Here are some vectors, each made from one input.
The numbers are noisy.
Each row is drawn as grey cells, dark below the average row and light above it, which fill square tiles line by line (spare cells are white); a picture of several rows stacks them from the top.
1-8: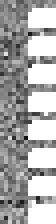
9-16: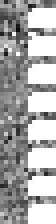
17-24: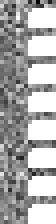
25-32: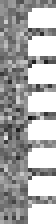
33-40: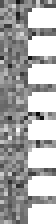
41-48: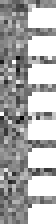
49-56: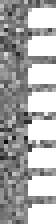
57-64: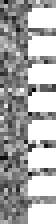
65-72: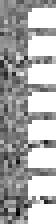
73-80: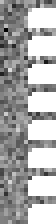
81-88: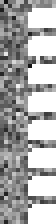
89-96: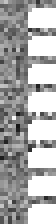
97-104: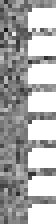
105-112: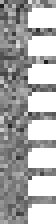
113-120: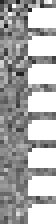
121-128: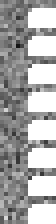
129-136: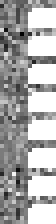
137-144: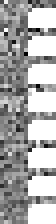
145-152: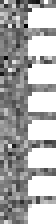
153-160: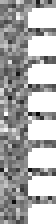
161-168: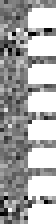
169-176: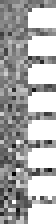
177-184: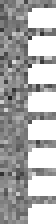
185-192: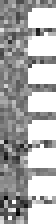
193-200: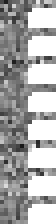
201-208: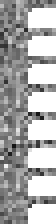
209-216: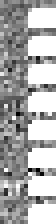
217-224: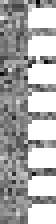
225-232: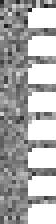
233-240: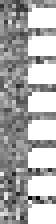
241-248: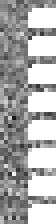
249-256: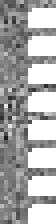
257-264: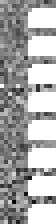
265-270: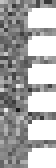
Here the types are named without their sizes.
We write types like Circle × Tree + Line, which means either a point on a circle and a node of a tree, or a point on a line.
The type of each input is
Bool × Bool × Bool + Unit.
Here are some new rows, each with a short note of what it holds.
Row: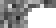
three true/false values
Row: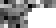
three true/false values
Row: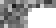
three true/false values
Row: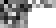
three true/false values
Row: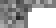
three true/false values
